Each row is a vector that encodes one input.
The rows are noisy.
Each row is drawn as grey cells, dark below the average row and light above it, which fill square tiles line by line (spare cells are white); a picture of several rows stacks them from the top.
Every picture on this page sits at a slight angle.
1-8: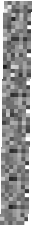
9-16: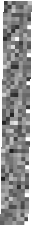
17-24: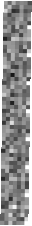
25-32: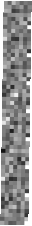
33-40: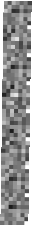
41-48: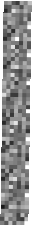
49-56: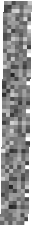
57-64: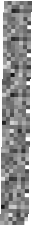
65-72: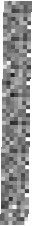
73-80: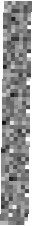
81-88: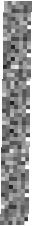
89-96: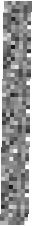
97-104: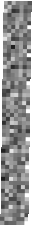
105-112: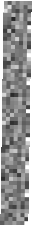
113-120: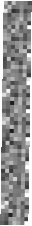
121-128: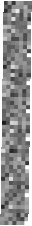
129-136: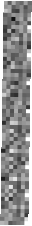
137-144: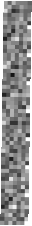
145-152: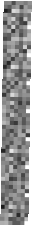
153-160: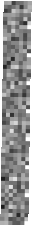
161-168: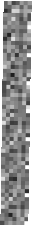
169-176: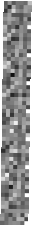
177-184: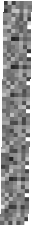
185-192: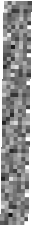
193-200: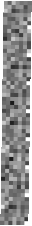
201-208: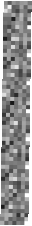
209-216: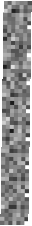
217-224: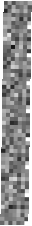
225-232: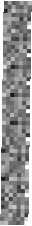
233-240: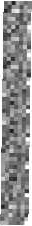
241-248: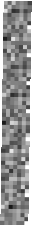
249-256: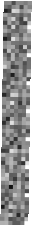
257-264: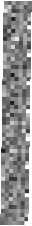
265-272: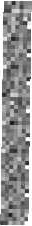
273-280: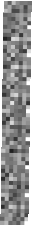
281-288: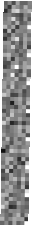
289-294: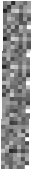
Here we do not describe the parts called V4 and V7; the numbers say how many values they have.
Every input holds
either a point on each of two 10-point circles, or a point on a 6-point line, three true/false values, a value of V4 and a value of V7.
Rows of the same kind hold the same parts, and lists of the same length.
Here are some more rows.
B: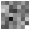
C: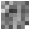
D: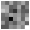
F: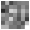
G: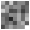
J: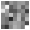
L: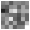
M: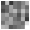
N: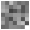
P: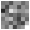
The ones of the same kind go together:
B, C, D, G, J, N
F, L, M, P

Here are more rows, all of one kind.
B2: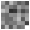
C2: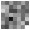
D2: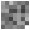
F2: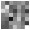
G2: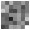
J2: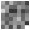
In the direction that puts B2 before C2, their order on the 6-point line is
J2, B2, D2, G2, C2, F2.
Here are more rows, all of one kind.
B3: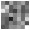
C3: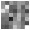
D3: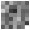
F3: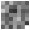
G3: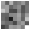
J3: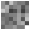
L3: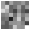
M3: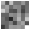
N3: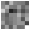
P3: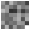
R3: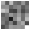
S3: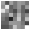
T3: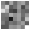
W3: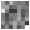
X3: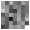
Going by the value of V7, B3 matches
G3, M3, S3 and W3.
